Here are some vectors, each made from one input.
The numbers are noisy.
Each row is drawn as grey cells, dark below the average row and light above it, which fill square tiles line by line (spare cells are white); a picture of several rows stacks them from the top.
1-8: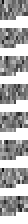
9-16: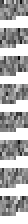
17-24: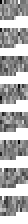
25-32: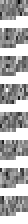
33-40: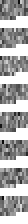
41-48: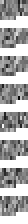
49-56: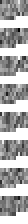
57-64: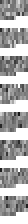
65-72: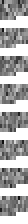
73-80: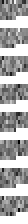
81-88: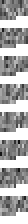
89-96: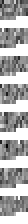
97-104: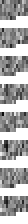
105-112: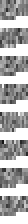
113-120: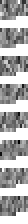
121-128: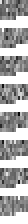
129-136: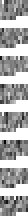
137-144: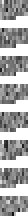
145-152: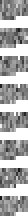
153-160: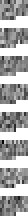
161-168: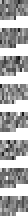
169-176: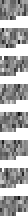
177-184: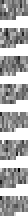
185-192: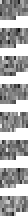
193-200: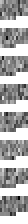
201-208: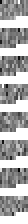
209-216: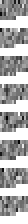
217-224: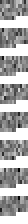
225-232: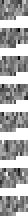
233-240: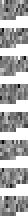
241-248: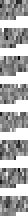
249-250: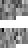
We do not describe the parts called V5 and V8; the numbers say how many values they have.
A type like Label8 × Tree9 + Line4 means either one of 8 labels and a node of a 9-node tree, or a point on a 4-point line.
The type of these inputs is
(Bool × V5 + Tree14 × V8) × Line7.
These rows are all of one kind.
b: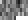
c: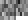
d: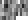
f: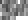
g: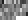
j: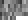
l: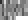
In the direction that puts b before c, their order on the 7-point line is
d, f, l, g, j, b, c.
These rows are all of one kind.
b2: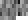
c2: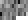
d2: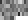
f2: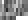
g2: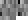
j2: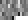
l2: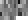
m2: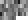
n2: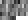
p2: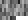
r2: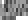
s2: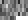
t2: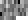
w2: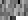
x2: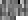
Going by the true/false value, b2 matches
d2, g2, s2 and x2.
